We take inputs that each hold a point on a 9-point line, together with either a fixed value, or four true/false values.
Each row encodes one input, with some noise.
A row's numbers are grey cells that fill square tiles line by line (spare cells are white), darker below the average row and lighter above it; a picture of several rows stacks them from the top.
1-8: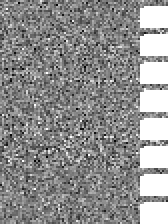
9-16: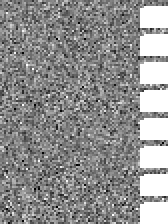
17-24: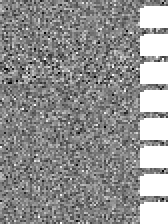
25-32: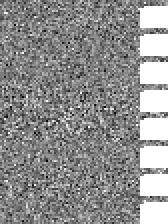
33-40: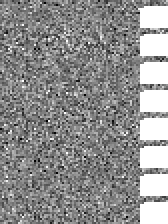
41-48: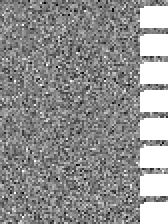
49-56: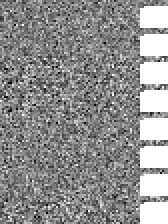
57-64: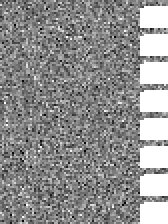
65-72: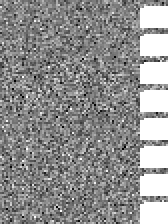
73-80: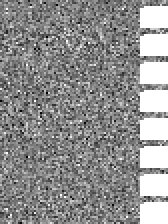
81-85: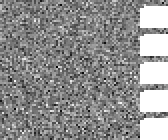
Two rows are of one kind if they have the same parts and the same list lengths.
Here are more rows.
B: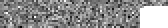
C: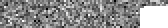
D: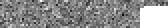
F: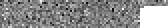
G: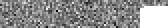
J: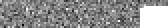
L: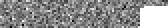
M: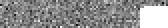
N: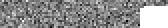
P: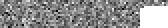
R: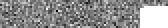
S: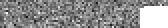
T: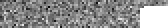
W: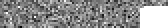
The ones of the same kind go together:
B, D, F, G, J, M, R, S, T, W
C, L, N, P

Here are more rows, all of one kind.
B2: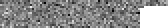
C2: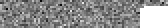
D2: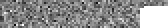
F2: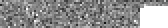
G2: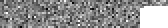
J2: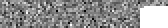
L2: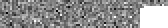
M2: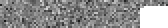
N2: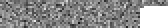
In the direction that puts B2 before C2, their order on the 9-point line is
G2, D2, B2, N2, M2, C2, F2, L2, J2.
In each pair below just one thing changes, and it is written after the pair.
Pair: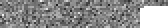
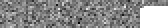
one of the four true/false values
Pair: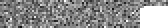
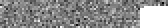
the place on the 9-point line
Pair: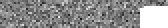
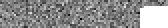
one of the four true/false values
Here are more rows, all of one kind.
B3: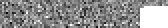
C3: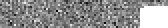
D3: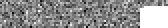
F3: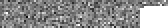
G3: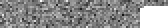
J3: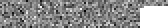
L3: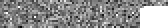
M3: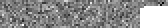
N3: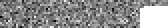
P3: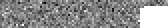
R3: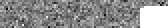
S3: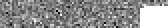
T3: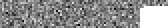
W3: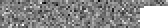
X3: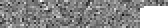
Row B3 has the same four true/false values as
M3, P3, R3 and W3.
